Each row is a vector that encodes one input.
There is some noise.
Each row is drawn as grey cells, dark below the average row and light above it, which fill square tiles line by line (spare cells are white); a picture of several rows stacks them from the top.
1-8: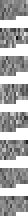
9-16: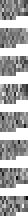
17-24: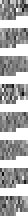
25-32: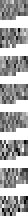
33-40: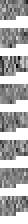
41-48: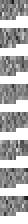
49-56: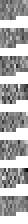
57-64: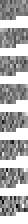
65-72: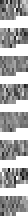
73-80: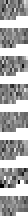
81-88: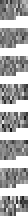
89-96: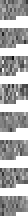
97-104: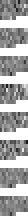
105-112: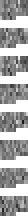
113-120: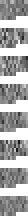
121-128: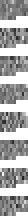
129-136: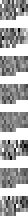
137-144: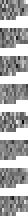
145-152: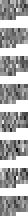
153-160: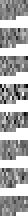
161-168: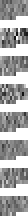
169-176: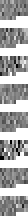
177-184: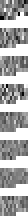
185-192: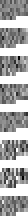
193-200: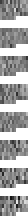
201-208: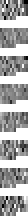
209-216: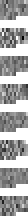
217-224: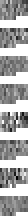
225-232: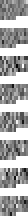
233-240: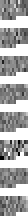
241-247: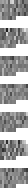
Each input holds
a list of up to two points on an 11-point line.
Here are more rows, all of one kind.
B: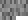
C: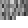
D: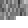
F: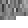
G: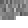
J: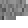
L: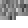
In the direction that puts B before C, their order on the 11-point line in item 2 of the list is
B, F, J, L, C, D, G.
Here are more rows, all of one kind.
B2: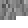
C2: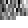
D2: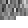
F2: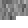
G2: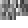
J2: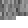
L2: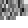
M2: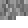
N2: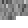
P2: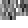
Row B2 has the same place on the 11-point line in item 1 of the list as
C2, D2, G2 and M2.
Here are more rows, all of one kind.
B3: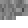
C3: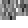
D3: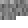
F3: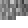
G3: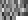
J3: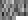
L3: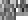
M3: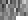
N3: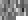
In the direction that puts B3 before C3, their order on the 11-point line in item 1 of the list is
L3, J3, B3, D3, F3, M3, C3, G3, N3.
